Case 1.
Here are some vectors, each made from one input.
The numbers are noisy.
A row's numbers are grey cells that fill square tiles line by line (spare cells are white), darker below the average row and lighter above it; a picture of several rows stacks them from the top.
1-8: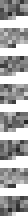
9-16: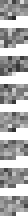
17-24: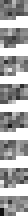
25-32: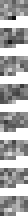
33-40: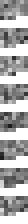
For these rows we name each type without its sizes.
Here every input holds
a point on a circle and a true/false value.
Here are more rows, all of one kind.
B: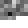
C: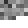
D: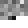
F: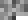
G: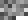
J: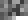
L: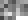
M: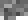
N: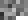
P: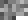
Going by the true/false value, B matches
J and M.
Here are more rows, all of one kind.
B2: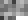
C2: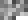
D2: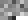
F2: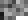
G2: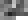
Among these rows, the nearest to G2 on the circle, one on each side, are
D2 and F2.
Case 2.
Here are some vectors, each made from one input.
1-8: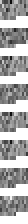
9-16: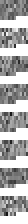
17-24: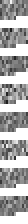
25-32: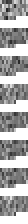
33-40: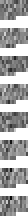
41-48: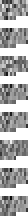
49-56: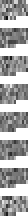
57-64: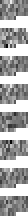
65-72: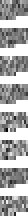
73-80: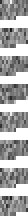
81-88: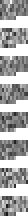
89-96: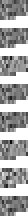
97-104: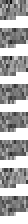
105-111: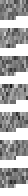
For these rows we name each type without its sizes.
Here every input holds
a point on a line and a true/false value.
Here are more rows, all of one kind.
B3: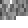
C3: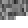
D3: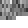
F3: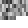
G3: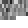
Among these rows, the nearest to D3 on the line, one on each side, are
B3 and F3.
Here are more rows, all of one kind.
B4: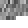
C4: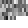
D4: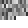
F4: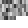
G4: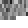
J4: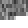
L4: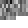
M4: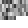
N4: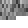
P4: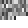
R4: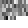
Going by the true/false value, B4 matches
J4 and N4.
